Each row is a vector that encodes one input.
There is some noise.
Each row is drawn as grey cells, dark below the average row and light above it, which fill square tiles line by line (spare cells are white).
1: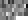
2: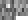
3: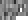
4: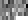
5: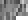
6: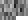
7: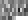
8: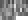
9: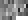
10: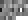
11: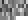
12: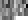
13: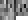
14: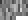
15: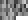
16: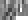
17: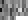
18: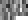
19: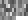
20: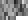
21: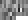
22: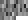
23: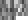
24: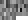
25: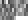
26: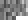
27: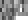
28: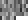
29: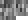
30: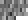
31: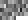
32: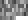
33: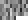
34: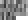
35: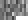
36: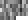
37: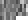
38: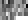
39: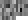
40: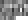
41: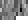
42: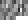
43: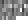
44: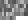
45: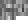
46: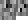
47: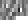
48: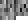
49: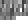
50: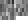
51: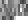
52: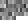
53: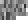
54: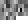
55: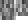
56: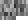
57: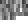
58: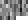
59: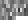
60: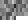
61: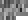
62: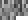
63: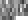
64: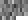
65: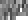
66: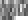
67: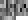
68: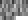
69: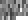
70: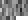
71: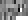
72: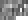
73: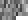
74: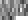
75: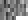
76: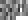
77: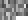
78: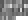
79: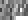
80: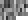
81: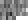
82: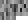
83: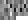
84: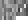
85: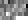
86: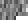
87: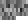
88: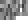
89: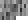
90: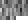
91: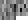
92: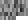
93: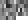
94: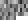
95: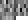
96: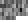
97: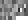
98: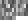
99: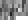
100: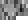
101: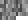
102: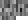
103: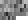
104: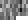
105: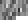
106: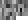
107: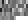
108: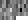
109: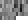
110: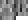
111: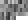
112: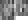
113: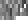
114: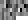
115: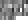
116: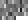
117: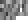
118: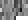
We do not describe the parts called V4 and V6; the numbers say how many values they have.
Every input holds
a true/false value and a value of V4, together with either a node of an 8-node tree, or a value of V6.
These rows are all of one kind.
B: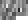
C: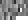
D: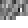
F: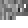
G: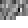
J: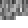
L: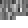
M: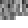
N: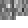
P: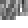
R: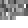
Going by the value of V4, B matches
N and P.
